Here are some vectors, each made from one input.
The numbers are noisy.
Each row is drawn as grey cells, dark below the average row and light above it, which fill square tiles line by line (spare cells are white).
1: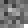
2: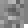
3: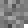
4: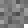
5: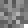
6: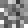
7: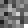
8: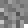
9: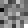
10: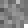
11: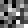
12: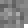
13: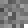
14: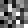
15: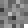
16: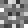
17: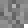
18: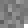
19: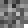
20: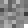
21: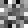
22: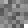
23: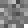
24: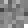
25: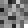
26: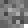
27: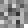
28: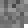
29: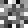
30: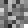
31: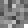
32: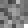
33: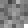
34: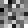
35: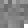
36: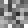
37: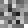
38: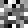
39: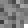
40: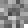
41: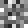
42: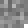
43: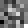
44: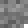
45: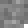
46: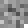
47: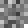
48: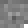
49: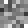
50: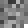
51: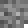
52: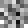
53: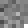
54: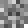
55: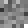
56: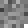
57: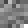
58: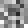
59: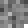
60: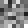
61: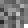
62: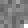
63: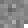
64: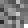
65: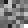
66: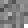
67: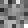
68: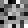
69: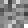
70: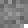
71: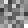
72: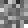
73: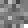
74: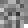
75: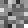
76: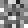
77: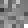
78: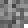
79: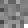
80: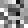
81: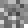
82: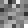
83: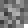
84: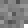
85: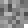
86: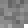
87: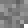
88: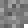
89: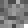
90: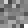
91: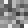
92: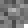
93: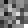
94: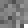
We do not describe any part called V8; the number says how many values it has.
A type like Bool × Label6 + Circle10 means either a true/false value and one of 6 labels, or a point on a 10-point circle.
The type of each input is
(Circle6 + Unit) × Line4 × Line5 × V8.
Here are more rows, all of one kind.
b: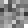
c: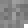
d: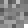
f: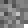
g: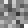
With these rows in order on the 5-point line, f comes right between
b and d.
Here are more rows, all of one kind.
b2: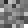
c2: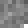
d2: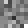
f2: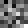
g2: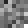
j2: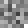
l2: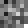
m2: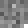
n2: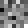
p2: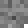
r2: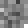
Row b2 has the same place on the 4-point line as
g2, l2 and p2.
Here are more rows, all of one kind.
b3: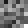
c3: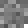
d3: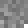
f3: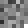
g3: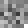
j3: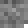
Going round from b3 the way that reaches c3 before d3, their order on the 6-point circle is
b3, g3, c3, d3, f3, j3.
